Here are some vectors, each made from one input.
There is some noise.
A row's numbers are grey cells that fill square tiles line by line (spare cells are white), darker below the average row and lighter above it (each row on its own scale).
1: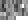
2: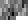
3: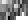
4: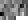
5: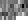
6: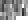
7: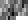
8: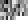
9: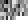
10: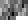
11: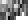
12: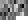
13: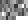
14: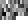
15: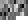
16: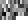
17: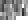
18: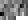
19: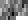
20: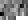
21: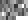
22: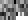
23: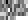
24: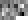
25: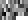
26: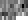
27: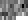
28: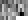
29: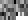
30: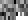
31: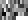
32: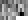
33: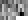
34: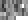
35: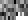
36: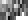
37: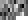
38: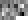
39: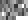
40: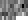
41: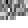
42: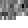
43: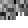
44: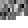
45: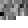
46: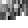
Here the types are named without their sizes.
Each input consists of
either a label, or a node of a tree.
